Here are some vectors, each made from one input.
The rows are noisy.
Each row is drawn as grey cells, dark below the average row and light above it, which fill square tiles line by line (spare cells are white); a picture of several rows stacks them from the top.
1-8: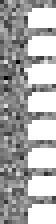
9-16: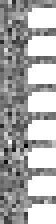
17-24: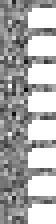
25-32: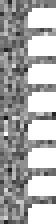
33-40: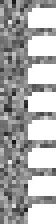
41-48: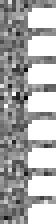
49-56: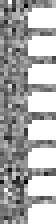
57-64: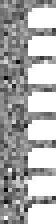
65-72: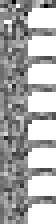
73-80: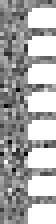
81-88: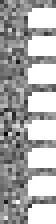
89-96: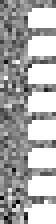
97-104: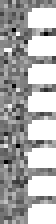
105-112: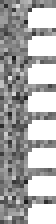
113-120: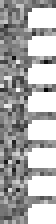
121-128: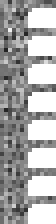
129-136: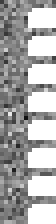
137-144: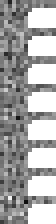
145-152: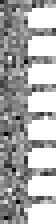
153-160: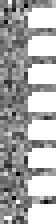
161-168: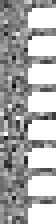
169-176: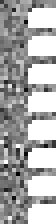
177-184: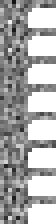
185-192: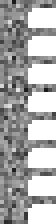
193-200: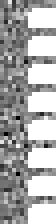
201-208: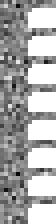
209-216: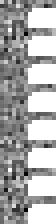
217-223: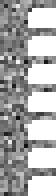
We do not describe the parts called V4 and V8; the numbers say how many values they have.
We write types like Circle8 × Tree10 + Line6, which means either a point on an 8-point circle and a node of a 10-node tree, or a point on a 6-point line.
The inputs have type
Bool × V8 + Line7 + V4.
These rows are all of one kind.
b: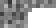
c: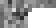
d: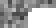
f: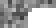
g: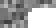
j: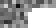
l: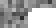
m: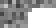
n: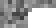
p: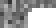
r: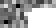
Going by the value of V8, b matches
d, f and j.
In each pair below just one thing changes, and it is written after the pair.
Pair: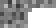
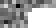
the value of V8
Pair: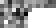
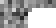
the value of V8
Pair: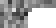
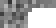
the true/false value
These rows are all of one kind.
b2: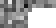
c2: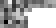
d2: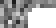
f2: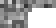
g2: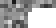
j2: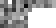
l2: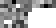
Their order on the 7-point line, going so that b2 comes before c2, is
j2, b2, f2, c2, g2, l2, d2.
